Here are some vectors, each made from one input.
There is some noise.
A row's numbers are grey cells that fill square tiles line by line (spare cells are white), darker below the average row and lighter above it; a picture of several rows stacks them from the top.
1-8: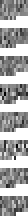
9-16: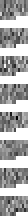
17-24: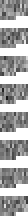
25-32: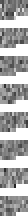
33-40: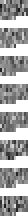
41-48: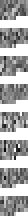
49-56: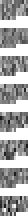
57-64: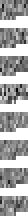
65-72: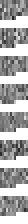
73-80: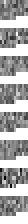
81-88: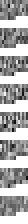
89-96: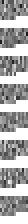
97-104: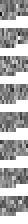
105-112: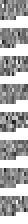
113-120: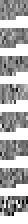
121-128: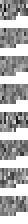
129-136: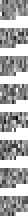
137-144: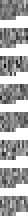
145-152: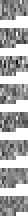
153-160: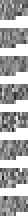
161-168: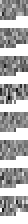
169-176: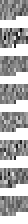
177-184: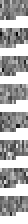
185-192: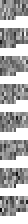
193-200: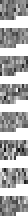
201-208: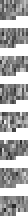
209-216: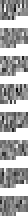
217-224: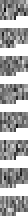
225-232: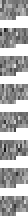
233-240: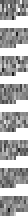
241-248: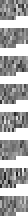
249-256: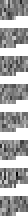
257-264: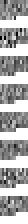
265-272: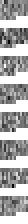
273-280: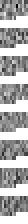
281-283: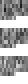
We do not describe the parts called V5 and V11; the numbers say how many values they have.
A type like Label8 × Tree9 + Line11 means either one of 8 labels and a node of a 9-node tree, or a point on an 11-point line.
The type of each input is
(Bool × Bool × Bool + V11) × Tree12 × V5.
